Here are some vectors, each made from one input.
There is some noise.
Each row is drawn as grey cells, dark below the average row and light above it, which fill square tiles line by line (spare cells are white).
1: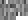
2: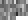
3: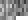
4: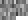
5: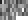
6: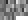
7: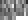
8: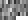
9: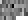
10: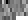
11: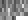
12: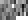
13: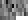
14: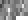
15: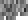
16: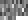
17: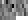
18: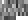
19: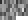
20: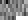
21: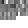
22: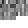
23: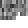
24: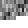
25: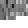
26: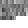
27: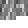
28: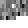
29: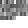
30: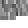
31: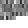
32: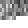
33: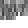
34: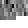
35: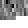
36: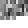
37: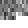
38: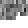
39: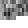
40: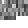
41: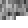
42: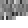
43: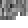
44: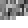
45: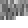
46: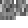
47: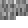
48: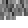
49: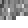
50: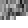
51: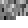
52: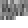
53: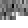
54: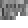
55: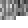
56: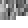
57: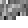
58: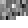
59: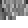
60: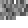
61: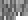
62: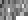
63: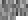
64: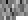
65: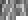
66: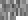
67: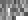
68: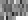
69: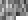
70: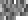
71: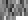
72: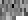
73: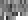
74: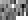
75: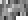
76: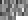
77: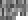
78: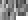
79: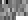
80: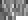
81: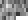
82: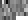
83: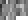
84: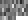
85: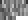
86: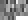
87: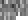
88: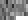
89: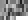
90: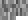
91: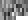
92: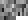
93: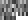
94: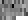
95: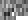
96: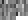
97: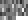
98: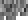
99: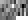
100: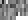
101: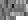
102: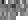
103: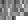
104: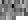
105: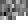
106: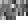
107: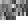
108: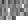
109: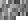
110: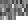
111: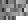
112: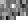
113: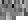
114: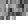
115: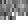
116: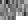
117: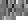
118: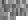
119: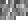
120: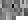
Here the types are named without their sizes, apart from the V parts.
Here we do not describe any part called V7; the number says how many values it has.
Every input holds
a value of V7, together with either a point on a line, or three true/false values.
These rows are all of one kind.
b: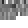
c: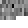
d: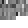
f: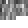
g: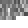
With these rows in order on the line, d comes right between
c and f.
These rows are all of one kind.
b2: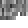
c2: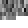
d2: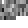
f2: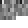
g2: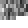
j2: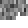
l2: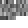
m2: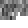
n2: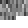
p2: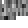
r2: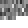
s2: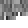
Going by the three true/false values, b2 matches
f2, l2 and p2.
